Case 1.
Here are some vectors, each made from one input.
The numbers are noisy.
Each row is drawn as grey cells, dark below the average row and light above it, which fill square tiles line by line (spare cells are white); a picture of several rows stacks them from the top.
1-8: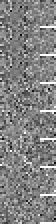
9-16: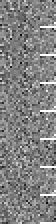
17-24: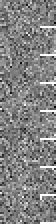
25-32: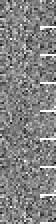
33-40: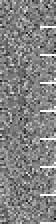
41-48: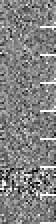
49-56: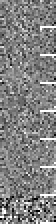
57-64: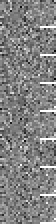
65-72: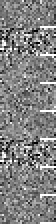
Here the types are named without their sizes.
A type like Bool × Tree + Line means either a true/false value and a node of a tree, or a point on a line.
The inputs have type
List(Line).
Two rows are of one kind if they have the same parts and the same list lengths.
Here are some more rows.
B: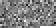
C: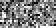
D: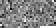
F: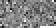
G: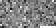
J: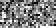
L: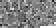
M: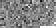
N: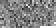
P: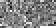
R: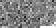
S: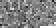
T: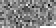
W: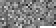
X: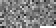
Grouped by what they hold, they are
B, D, F, G, P, W, X
C, J
L, M, N, R, S, T

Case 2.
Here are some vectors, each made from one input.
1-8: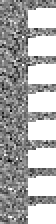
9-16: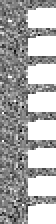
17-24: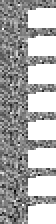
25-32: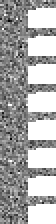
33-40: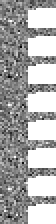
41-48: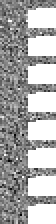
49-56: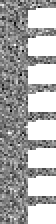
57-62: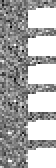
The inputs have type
Circle6 + Line7.
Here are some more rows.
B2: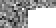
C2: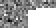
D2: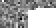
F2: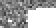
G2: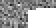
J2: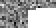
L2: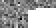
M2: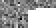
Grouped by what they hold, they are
B2, C2, J2
D2, F2, G2, L2, M2

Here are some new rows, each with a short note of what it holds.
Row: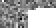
a point on a 7-point line
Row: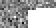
a point on a 6-point circle
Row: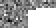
a point on a 6-point circle
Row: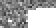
a point on a 7-point line
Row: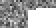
a point on a 7-point line
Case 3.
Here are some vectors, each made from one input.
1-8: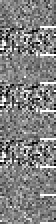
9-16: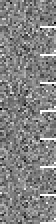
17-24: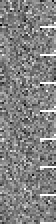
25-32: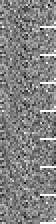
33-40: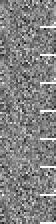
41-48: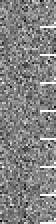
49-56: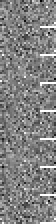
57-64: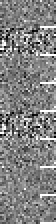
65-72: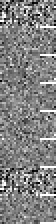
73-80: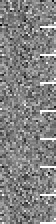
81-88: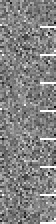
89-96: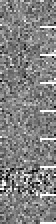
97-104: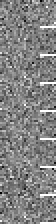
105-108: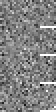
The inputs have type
List2(Line5).
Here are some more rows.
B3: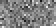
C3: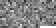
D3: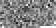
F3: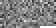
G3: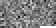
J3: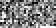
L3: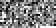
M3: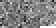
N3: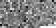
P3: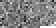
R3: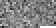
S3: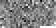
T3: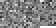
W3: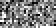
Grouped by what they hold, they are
B3, D3, M3, N3, P3, S3
C3, F3, G3, R3, T3
J3, L3, W3

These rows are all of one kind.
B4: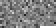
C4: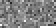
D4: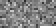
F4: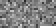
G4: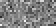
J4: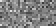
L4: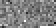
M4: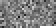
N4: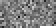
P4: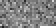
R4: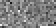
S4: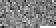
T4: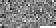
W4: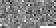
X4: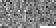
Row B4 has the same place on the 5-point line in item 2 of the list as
M4, N4, R4 and S4.
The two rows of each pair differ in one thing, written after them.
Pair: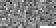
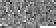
the place on the 5-point line in item 2 of the list
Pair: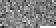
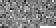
the place on the 5-point line in item 2 of the list
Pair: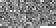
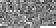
the place on the 5-point line in item 2 of the list
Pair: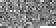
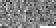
the place on the 5-point line in item 1 of the list
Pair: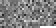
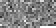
the place on the 5-point line in item 1 of the list
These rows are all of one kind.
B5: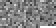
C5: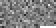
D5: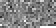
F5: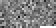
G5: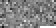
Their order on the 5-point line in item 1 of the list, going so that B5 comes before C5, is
D5, B5, G5, C5, F5.
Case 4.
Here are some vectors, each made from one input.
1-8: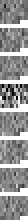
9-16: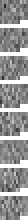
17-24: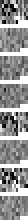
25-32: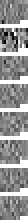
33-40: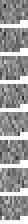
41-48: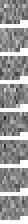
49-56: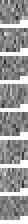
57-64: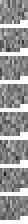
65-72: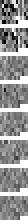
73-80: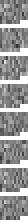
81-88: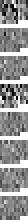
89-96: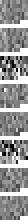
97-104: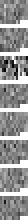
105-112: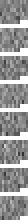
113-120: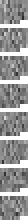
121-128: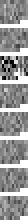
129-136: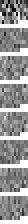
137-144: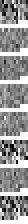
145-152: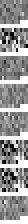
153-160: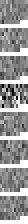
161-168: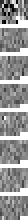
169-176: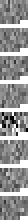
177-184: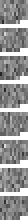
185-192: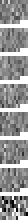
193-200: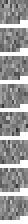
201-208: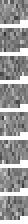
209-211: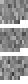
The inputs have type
Bool × Bool × Bool × Bool + Label4.
